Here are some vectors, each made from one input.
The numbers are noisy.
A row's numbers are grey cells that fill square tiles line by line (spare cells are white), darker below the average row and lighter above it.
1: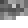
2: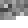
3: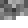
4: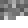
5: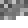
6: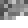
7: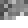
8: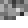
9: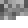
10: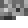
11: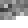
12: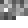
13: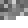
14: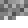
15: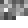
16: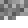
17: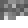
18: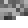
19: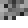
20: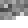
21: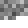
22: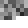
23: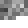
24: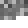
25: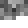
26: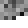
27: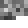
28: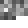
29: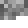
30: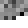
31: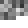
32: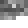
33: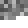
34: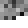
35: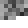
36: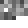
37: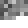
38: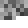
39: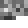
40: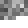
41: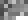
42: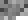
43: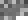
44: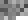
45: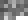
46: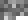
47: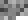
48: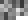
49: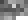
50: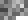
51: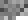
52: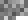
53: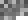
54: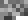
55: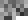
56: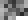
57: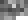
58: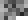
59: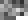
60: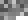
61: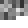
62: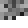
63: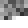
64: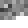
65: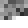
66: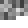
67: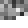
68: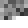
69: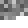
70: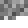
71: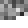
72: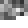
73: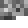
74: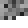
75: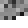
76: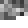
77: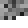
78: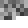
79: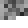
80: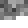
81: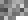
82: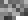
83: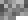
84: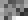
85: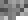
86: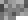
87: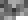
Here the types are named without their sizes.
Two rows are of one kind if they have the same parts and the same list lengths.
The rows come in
2 kinds.
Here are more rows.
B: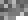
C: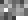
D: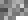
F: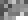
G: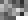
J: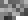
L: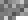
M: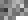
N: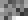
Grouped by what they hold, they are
B, D, F, L, M
C, G, J, N

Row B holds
a node of a tree.
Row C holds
a point on a circle.
